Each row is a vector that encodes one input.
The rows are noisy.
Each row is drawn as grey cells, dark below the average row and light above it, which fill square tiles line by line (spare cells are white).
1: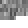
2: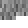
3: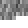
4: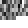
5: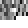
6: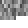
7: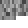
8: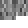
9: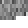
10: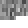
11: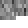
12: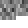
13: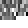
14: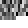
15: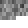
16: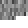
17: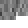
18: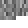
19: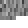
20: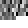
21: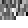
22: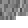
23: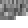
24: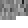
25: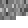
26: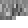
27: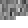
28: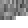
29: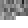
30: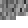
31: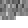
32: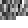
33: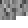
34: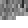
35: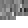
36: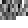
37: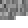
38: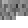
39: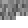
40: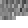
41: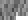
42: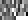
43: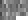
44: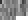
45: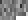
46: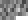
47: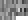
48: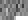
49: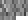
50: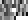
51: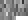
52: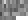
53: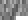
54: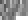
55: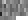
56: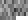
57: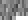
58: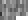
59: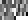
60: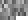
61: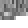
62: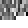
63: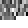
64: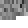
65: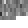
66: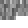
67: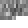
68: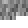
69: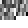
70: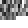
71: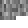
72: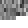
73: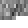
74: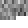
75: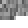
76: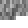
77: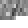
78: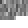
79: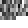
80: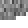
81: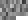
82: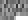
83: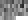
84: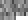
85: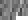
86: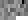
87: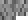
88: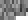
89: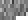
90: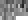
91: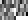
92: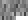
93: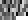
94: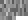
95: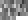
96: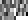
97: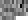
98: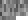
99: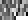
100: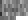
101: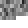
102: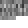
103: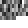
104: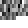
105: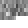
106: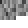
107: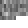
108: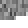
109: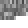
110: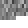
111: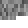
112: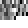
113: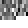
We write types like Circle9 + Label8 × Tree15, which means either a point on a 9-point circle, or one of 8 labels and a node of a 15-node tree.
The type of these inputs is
(Circle6 + Unit) × Label9 + Line5.
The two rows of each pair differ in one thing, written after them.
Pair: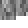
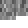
the label
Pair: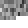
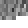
the label
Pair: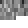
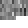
the place on the 6-point circle
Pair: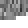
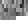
the place on the 6-point circle
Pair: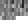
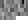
the label
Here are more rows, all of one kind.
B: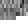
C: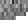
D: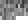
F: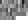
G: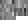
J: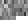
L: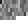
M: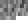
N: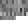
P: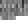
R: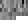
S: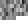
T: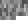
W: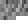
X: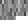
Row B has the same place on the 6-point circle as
F, P, R and T.
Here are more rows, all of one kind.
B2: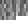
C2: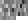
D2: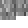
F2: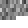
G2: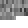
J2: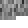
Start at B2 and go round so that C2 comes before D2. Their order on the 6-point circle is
B2, J2, C2, F2, G2, D2.
